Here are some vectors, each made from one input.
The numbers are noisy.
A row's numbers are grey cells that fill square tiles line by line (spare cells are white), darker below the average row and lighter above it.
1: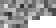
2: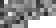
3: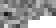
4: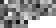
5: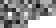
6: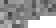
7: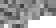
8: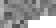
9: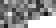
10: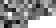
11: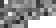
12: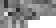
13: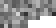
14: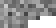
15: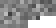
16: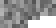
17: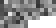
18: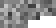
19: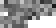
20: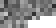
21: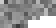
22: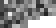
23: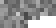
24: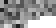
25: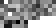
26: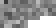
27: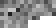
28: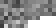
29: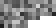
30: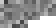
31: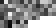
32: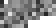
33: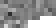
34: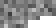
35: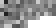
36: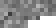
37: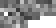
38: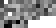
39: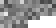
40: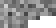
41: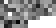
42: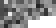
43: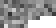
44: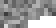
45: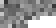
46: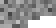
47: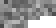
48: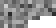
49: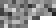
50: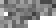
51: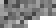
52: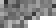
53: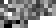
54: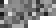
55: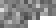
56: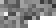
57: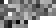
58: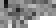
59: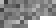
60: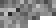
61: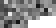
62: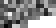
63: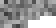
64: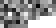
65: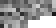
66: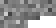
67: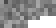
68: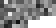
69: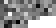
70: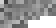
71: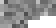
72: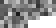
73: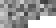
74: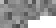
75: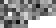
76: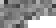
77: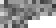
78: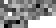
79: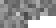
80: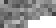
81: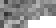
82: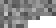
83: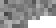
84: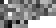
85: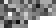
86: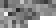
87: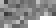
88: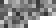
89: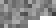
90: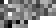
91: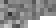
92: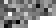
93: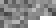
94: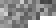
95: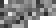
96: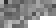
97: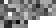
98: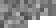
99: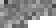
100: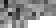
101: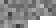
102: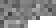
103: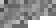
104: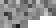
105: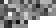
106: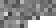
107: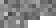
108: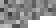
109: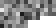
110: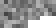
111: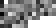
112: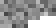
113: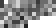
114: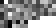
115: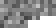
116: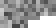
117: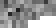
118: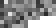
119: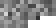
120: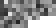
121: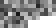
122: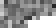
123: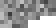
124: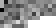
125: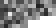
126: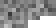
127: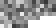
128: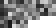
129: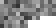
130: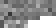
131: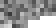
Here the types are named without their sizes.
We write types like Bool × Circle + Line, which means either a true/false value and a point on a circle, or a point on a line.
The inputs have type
Bool × (Label × Tree + Unit) + Line.
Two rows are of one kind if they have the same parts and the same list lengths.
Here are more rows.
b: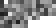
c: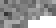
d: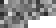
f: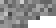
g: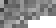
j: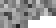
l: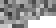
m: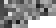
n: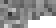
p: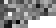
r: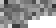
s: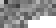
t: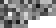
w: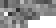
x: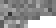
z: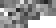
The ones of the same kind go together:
b, d, m, p, t
c, f, g, j, l, n, r, s, x
w, z

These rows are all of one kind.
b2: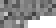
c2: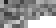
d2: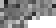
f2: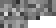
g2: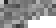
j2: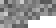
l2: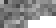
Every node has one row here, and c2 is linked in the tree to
b2.
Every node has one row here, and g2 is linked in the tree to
d2 and j2.
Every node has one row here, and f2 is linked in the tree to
l2.
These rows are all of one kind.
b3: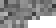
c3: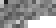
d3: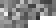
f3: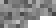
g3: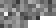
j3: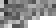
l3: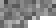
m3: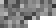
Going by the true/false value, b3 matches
d3 and g3.
